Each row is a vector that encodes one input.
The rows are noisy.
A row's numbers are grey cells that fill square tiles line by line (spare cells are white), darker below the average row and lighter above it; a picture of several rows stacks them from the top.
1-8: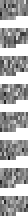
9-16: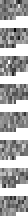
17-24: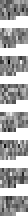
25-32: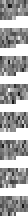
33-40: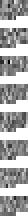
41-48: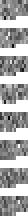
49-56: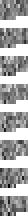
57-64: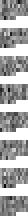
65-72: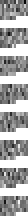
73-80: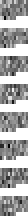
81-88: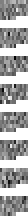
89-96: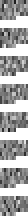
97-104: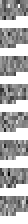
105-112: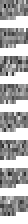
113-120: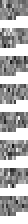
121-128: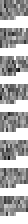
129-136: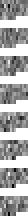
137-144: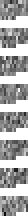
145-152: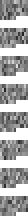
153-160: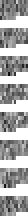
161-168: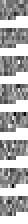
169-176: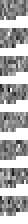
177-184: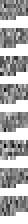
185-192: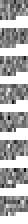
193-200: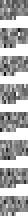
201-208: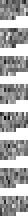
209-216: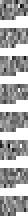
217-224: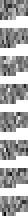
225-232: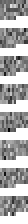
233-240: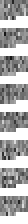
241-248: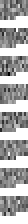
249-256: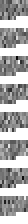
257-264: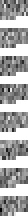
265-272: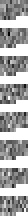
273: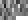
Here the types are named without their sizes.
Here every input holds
a point on a circle and a true/false value, together with either a point on a circle, or a fixed value.
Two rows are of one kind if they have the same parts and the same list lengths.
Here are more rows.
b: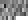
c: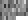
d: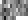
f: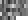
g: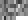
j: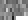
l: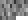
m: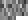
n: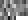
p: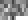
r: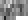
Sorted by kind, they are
b, d, f, l, m, n, p, r
c, g, j

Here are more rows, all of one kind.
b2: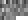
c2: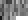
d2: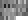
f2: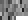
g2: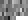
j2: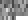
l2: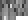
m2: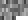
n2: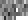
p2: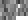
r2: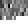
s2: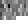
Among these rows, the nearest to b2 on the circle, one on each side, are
m2 and s2.
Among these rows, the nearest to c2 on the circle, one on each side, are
f2 and l2.
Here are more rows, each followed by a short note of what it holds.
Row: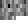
a point on a circle and a true/false value
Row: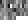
a point on a circle and a true/false value
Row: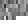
a point on a circle and a true/false value
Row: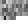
a point on each of two circles and a true/false value
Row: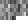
a point on each of two circles and a true/false value
